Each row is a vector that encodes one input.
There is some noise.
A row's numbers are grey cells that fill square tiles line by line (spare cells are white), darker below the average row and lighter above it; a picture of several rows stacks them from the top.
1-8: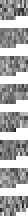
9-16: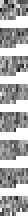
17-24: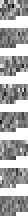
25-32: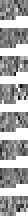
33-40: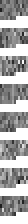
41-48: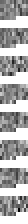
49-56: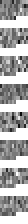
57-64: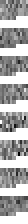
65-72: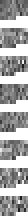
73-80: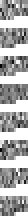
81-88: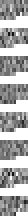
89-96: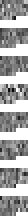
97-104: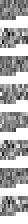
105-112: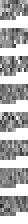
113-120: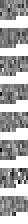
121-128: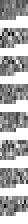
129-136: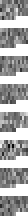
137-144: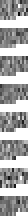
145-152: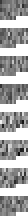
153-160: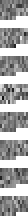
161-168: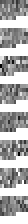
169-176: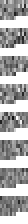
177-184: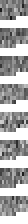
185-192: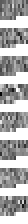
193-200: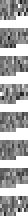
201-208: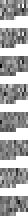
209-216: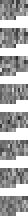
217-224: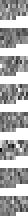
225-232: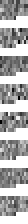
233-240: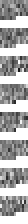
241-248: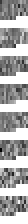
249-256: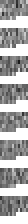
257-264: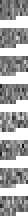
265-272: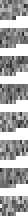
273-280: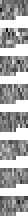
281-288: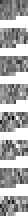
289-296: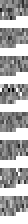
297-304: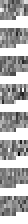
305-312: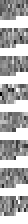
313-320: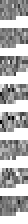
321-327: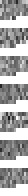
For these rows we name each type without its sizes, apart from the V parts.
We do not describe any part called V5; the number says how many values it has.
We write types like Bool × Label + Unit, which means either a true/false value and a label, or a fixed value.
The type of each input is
Bool × (Label + Line) + Tree + V5.
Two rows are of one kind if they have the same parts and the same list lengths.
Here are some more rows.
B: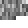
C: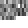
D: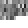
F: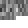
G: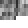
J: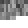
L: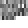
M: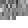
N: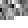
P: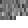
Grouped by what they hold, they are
B, F
C, D, L
G, J, M, P
N

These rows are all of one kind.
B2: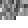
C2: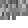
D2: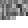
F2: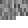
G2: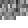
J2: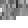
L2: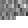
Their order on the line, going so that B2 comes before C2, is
B2, G2, J2, D2, C2, L2, F2.
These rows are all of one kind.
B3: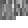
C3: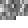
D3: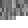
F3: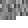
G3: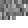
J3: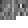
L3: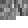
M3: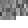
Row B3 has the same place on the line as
C3 and L3.
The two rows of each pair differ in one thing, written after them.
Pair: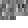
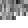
the true/false value
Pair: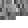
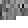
the label
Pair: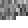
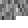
the label
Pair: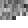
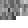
the label
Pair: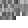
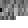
the true/false value
